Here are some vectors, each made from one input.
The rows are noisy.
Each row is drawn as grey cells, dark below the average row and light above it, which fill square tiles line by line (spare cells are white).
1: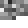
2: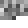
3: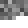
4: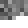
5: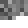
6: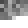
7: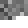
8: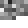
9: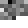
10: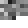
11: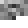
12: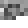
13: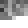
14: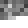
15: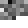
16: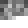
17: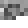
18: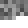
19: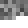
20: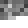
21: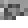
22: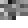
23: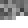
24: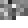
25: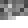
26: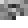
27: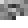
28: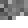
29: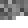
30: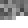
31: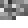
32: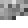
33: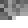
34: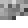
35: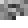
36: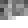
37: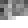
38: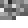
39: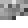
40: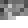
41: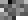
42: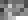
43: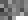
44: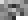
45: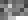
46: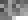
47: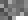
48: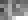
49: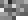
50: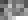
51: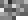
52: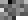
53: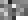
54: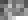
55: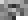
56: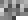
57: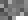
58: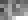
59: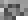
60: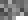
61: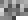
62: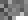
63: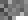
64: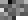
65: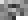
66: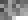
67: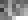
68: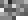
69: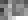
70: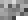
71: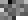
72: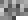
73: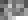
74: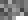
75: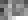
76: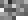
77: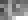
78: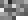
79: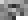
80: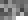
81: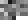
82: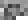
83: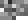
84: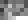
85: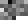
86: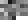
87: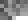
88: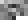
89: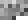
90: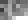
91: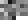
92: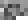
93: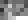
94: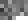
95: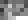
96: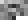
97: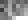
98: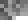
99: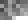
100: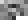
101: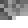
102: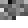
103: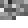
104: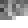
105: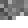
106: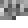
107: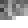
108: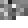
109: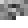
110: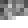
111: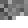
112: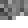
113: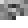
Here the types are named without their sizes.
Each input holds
either a point on a line, or three true/false values.
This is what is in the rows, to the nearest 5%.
About 50% of them hold a point on a line. The rest hold three true/false values.
